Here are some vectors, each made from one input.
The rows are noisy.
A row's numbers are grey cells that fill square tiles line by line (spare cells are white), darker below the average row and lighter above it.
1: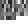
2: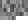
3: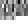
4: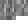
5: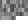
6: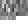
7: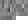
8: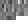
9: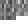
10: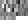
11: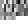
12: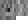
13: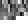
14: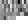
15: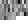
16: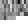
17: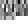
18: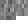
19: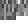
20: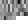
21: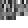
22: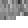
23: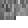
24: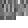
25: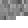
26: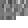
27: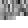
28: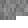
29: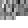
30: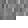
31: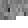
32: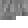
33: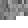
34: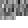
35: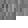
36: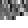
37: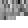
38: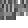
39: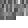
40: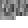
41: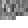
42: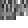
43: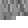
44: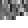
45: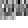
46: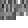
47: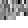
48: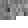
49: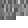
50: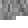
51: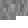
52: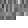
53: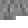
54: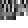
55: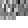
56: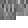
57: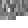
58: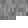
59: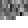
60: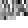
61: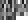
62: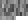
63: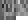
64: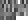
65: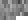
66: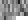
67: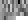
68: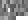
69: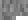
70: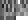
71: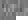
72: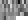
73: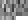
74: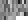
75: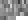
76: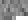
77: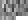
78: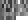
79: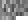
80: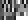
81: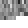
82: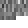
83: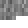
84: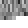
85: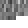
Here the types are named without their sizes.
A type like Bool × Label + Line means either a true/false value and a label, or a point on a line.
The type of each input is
Bool × (Circle + Unit) + Line.
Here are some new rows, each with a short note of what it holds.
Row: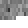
a true/false value
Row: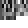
a true/false value
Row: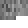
a true/false value
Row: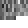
a true/false value
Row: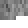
a true/false value
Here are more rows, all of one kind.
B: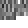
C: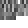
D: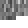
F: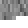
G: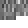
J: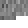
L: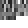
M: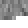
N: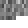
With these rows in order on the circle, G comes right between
M and N.
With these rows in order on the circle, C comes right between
L and M.
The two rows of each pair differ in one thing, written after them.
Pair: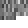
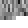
the true/false value
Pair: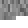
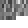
the place on the circle
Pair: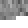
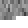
the true/false value
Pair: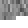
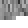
the place on the circle
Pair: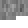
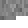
the place on the circle
